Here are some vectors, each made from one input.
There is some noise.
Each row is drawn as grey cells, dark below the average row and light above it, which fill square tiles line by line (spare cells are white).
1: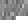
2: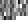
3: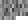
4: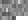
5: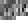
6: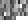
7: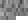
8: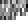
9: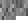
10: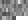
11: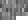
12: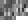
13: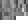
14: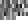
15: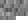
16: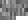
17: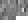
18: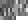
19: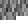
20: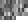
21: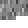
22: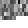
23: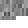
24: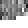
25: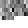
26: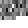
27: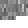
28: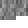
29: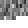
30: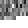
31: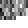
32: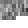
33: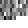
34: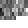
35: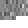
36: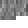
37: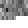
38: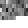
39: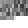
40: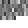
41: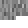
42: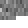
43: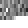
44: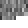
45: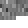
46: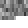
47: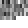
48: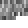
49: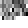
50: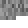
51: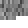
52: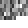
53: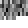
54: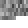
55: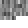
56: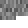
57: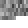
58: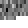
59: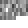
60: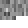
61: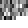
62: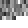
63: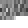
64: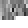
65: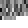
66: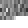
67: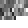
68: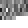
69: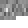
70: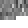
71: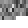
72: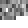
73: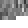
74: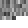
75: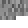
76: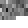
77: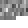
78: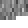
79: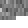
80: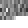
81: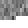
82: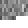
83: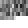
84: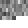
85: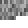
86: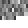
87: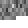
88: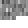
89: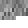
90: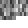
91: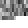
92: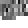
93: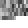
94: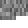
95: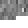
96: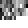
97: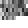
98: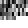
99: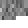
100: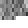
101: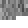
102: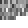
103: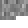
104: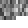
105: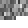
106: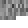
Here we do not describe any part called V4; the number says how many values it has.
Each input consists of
either a true/false value and a value of V4, or a list of up to three points on a 5-point line.
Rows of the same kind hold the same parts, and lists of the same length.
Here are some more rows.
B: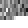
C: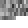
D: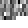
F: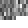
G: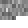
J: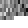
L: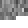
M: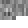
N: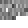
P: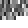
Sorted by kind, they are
B, J
C, P
D, F
G, L, N
M

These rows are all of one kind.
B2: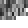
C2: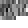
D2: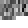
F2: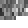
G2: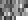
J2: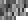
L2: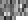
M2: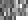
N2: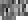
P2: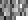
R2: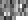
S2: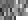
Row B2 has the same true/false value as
M2, N2 and R2.
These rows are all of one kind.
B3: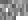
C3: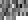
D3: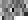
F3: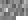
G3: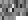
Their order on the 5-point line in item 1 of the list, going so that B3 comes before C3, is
B3, F3, D3, C3, G3.
